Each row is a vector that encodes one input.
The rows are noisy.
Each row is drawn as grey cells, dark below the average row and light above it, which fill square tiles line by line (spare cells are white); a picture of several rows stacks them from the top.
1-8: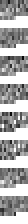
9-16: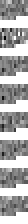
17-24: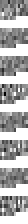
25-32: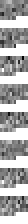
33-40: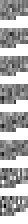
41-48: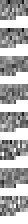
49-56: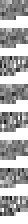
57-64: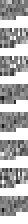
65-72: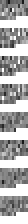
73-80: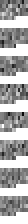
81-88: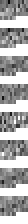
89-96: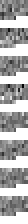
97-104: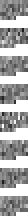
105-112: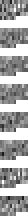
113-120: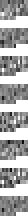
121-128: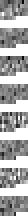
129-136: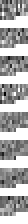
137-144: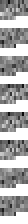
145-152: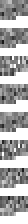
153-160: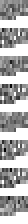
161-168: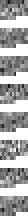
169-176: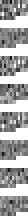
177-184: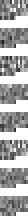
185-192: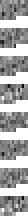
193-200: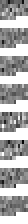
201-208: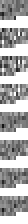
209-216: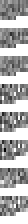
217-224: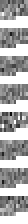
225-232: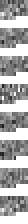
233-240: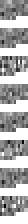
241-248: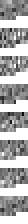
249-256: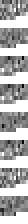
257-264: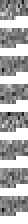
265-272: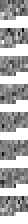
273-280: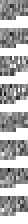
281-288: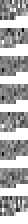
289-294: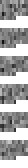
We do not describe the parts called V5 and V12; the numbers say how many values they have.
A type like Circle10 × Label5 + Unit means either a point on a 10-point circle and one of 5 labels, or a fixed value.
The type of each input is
Bool × Line9 × V5 × V12 + Label8.
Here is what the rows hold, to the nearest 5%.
About 20% of them hold one of 8 labels. The rest hold a point on a 9-point line, a true/false value, a value of V5 and a value of V12.
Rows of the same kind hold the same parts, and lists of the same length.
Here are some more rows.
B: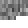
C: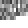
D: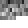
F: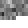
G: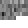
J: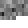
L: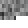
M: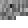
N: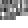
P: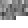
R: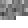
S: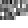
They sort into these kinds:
B, D, F, G, J, L, M, P, R
C, N, S

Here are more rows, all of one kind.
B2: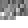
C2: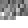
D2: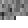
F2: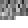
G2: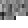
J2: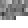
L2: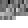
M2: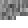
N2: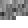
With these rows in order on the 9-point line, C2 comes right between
B2 and J2.
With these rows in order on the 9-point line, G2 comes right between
J2 and N2.
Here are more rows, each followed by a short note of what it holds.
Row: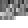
a point on a 9-point line, a true/false value, a value of V5 and a value of V12
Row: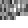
one of 8 labels
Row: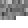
a point on a 9-point line, a true/false value, a value of V5 and a value of V12
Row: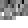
a point on a 9-point line, a true/false value, a value of V5 and a value of V12
